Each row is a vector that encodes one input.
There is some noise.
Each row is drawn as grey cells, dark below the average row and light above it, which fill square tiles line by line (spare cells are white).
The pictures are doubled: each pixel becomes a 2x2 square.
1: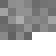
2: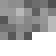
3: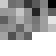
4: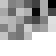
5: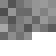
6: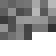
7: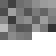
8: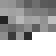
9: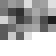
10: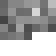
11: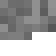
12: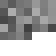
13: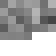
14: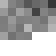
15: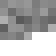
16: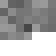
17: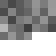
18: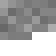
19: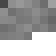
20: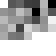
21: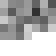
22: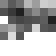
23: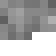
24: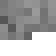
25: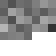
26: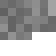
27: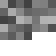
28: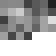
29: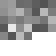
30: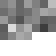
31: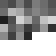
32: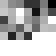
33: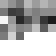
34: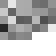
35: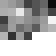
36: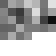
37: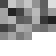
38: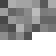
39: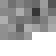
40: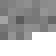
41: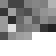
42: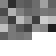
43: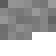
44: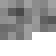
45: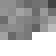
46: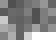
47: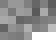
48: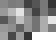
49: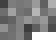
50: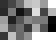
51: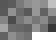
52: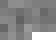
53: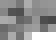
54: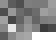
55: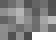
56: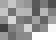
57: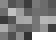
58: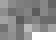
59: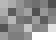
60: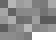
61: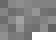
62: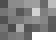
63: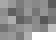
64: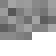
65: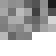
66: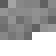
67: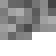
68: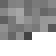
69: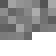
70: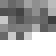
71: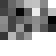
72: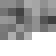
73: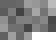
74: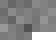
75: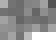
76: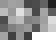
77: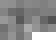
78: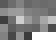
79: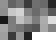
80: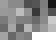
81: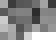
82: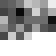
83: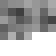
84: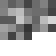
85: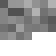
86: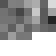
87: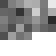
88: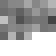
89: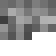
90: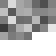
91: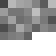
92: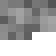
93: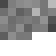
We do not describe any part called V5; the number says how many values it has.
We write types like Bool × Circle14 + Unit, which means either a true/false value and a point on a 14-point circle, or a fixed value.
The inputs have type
(Bool × Bool × Bool + V5) × Label6 + Unit.
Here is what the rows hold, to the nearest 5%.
About 5% of them hold a fixed value. The rest hold one of 6 labels, together with either three true/false values, or a value of V5.
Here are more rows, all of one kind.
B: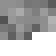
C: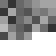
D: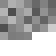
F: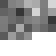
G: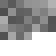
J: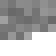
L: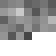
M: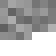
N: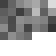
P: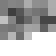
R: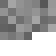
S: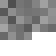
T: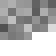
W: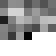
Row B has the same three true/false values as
C, G, R and T.
